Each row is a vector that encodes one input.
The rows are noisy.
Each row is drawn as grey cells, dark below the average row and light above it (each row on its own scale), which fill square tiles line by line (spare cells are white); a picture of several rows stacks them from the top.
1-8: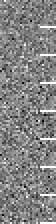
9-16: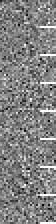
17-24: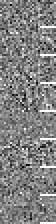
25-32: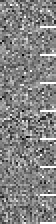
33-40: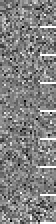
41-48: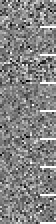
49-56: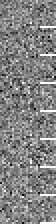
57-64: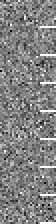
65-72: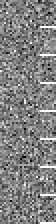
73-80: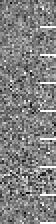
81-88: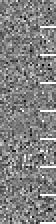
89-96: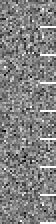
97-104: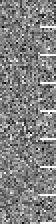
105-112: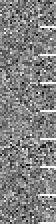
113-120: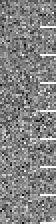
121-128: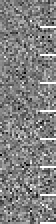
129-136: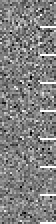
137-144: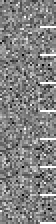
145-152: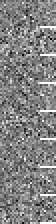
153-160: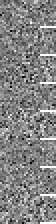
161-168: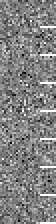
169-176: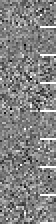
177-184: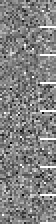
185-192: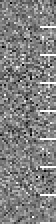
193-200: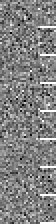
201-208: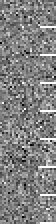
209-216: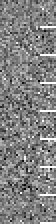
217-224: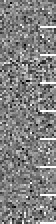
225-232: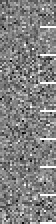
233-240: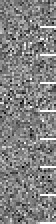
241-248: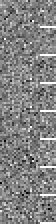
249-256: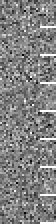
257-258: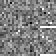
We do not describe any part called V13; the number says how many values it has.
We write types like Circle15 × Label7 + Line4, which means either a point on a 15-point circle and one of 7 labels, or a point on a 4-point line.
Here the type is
Bool × Label12 + Circle8 × Line9 × V13.
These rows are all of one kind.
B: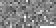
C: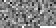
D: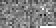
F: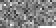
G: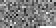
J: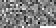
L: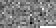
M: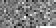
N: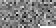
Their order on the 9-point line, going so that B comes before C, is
M, G, F, N, B, C, J, D, L.
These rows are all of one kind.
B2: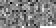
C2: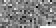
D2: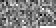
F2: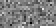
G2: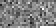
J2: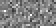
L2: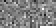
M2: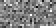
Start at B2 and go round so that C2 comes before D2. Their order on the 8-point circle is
B2, F2, C2, M2, D2, L2, J2, G2.
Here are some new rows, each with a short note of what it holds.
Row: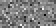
a point on an 8-point circle, a point on a 9-point line and a value of V13
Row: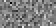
a point on an 8-point circle, a point on a 9-point line and a value of V13
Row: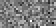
one of 12 labels and a true/false value
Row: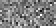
one of 12 labels and a true/false value
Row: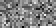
one of 12 labels and a true/false value
